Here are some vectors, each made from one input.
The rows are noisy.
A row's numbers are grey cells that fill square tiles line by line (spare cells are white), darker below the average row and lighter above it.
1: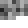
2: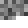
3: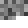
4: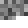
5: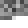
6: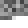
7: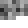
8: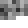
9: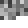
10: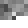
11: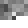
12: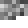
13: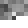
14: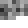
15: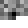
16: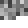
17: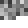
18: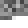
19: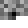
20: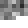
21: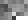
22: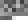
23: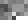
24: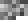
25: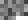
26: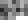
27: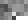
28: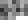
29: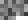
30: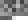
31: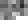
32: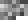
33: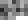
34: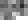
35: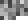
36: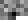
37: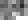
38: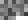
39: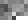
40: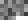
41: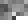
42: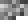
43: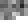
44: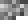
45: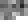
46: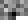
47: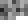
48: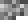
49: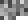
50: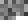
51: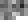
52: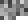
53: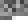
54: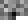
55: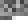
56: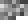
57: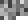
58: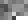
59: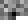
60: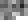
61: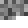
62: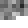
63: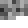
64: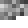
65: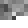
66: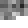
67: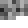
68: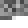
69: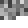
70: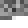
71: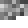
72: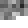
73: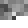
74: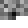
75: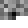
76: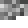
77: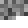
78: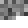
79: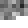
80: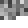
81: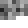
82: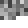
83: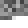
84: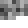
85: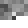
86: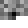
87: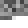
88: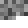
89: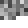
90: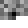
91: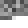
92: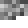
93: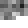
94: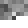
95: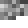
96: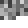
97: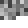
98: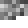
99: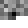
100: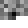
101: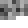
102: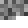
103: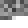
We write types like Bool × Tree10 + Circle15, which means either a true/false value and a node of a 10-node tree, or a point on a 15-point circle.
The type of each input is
Label8.
